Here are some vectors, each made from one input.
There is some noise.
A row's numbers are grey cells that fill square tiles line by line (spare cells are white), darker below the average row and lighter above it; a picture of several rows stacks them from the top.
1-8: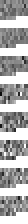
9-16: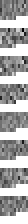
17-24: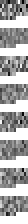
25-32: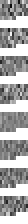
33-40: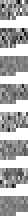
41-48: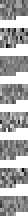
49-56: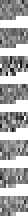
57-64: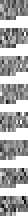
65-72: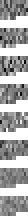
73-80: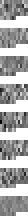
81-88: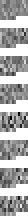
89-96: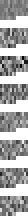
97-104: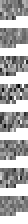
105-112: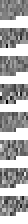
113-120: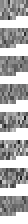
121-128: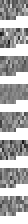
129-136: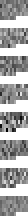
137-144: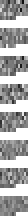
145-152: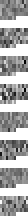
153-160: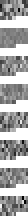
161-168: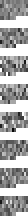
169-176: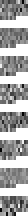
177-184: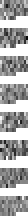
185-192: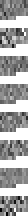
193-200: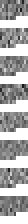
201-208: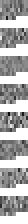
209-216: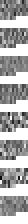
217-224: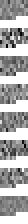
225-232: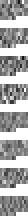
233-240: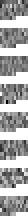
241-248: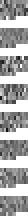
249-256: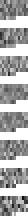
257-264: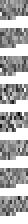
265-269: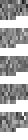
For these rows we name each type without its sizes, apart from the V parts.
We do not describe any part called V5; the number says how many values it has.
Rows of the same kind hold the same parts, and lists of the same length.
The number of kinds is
5.
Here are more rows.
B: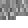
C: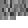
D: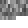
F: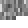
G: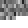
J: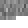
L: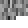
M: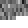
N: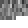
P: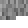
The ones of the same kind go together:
B, F, G
C, J
D
L, N
M, P

